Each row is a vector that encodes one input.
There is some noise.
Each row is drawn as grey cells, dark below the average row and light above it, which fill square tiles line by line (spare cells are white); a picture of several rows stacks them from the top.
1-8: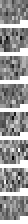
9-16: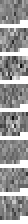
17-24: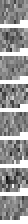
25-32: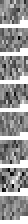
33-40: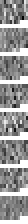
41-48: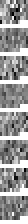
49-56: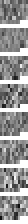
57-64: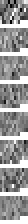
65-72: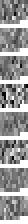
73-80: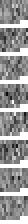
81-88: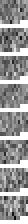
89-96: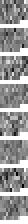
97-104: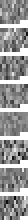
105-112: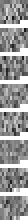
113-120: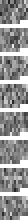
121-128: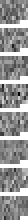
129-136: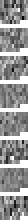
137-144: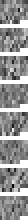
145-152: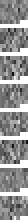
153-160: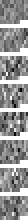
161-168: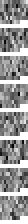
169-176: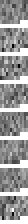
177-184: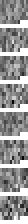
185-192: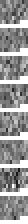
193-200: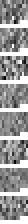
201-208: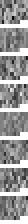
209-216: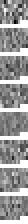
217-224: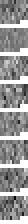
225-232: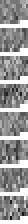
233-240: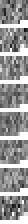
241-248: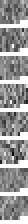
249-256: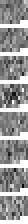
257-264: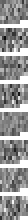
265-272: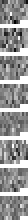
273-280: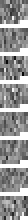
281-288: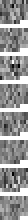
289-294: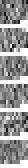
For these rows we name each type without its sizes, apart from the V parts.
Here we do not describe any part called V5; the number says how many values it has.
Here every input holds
a point on a line, together with either a node of a tree, or a list of values of V5.
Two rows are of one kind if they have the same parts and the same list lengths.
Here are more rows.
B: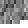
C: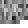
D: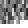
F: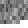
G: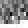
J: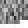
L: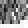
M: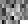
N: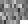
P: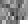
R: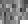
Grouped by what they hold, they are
B, R
C
D, F, L, N
G, J, M, P

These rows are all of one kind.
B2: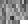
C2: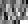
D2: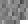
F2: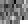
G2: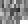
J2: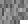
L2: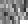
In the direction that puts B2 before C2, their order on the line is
D2, G2, B2, C2, L2, F2, J2.
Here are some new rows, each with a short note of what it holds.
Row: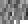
a point on a line, together with the empty list
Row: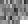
a point on a line, together with a list of two items
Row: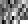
a point on a line and a node of a tree
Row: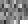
a point on a line and a node of a tree
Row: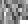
a point on a line, together with a list of two items
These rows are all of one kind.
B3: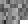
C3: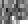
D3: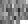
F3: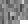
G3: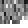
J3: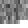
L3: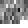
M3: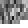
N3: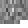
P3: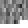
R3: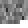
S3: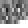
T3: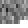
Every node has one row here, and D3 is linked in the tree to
M3 and R3.
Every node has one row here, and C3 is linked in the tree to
J3 and M3.
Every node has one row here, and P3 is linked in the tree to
F3.
